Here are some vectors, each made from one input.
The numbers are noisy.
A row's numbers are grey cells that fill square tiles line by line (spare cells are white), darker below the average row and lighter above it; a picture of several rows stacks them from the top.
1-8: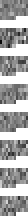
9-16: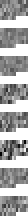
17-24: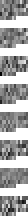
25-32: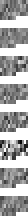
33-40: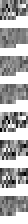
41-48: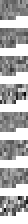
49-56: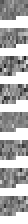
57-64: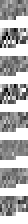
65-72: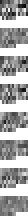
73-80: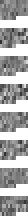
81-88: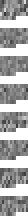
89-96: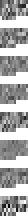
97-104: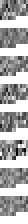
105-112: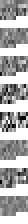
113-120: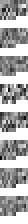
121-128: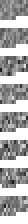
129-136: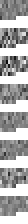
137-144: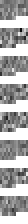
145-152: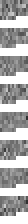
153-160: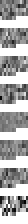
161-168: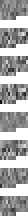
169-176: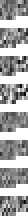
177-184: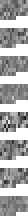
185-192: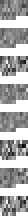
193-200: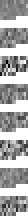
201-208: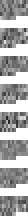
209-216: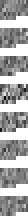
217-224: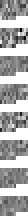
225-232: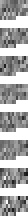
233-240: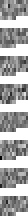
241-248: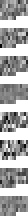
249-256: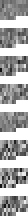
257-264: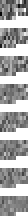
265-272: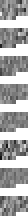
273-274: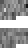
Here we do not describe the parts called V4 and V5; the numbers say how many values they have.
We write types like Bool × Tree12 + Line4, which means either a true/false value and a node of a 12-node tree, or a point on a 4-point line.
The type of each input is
(Label8 × V4 + Label11) × V5.
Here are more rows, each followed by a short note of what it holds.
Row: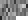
one of 11 labels and a value of V5
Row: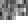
one of 11 labels and a value of V5
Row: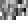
one of 8 labels, a value of V4 and a value of V5
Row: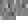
one of 8 labels, a value of V4 and a value of V5
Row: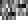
one of 8 labels, a value of V4 and a value of V5
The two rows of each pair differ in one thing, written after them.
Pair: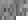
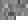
the label
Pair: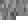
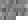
the value of V5
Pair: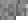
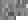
the label
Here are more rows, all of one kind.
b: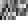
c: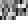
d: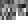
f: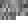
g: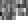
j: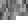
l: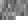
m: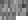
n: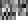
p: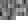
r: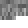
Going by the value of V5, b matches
j and m.
